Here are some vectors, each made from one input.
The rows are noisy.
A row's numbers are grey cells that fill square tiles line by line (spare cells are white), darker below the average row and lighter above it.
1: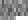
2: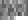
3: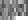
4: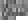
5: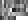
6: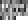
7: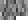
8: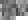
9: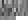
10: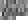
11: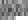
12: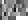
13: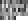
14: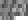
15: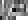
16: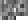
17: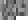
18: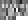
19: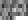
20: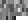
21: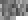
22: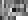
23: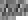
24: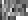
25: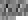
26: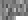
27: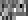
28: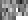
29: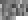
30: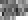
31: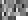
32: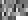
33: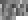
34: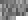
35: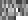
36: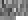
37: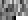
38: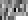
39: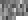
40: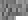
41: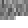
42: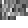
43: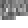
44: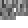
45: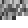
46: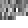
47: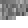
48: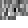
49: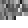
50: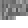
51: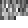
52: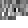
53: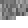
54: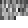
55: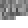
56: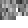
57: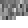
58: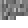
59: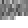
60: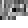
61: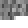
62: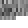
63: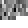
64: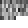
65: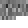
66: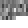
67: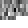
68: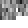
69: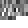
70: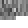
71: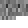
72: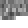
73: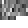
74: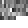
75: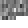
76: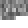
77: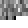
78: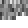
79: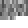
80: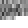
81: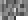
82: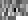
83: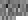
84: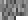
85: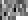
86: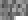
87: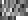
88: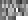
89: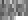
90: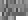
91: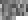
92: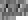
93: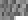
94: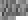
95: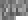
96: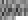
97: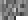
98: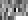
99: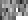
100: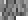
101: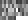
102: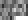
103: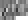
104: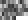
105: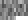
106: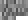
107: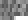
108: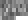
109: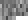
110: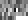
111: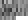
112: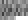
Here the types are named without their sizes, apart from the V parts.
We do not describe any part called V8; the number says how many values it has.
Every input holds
either a node of a tree and a true/false value, or a value of V8.
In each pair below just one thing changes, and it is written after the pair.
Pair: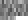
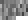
the node of the tree
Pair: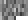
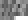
the node of the tree
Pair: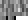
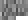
the true/false value
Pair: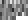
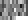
the true/false value
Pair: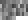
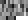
the true/false value
